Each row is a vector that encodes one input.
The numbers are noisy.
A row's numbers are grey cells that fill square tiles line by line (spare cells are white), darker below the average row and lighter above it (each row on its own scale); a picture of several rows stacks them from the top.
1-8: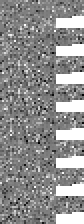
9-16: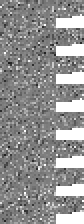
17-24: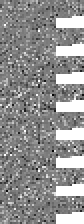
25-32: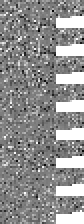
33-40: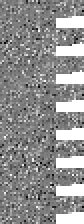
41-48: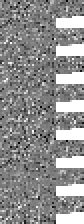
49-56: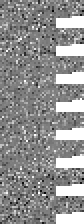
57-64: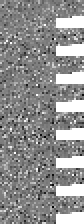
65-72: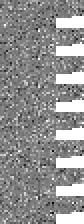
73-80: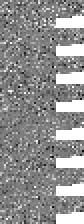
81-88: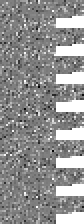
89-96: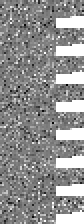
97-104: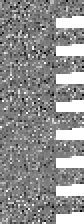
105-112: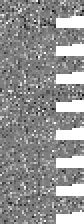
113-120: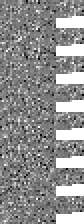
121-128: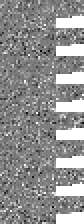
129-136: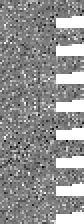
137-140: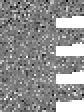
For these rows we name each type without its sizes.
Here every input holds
a list of points on a line.
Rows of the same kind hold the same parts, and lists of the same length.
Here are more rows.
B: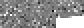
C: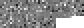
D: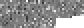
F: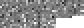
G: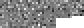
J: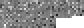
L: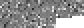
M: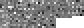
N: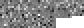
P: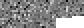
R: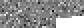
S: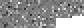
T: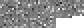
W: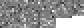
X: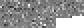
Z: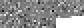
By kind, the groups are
B, C, G, J, M, N, R, Z
D, F, L, S, T, W, X
P

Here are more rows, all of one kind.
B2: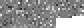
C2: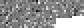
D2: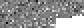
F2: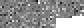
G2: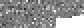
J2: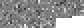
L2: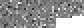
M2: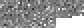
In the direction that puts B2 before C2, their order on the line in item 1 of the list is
G2, B2, M2, L2, D2, F2, C2, J2.
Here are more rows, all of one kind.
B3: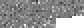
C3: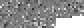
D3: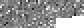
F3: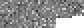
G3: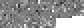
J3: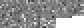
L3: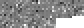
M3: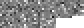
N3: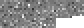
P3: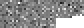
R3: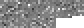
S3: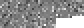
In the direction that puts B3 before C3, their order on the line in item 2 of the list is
P3, M3, G3, L3, B3, R3, N3, J3, C3, D3, S3, F3.
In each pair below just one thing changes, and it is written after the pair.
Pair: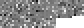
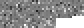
the place on the line in item 2 of the list
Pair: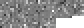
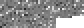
the place on the line in item 1 of the list
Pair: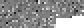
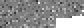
the place on the line in item 2 of the list
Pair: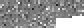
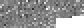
the place on the line in item 1 of the list
